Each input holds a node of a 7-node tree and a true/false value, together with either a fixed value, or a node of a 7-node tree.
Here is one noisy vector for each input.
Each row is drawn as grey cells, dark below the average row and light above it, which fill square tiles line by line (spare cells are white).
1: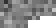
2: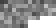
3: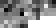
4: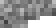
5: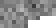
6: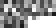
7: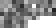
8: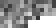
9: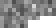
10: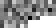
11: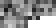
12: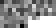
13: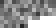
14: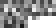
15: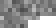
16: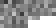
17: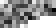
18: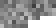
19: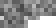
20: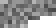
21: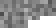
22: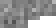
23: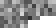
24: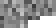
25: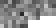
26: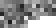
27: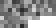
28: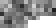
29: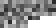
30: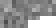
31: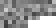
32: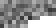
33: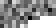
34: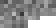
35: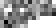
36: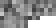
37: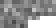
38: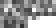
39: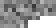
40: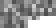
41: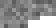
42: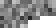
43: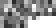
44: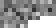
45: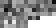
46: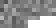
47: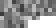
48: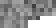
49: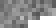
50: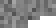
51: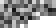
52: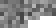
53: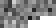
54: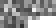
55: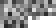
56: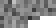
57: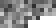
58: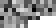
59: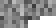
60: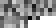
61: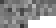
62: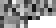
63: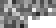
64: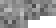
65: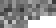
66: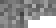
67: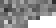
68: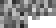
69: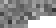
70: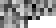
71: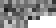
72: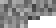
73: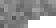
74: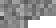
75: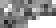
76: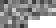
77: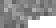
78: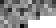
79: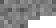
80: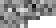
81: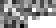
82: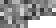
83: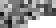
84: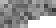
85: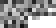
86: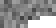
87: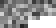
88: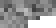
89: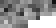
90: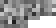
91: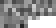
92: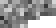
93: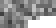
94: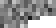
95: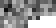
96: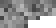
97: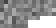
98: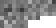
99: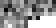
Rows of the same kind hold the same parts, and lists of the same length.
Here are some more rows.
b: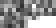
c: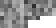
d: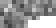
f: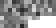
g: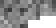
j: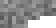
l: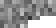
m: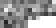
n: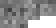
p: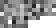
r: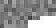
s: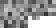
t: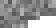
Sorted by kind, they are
b, j, m, n, s, t
c, d, f, g, l, p, r

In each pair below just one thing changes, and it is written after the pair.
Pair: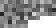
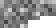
the node of the tree
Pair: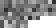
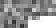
the node of the tree
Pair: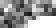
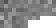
the node of the tree
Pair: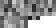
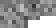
the true/false value
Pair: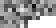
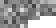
the node of the tree
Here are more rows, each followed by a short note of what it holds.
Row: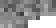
a node of a 7-node tree and a true/false value
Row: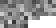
a node of each of two 7-node trees and a true/false value
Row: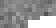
a node of each of two 7-node trees and a true/false value
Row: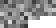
a node of each of two 7-node trees and a true/false value
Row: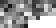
a node of each of two 7-node trees and a true/false value
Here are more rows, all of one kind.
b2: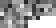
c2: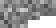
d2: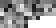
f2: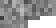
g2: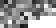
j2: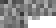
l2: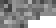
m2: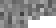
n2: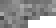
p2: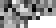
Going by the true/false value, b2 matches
f2, l2 and n2.
